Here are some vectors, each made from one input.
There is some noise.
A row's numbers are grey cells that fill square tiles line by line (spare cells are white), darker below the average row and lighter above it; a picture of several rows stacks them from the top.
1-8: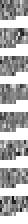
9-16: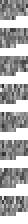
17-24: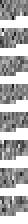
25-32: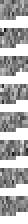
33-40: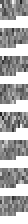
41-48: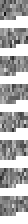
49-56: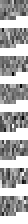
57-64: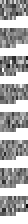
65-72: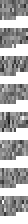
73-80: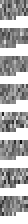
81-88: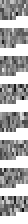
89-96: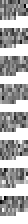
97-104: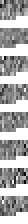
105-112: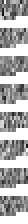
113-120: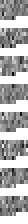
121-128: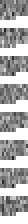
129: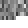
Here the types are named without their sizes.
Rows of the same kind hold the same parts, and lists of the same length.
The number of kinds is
2.
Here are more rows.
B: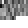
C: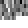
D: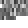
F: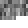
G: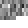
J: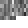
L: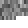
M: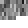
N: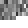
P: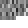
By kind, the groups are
B, F, L, M, N, P
C, D, G, J

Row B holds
a point on a line and three true/false values.
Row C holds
a point on each of two lines.
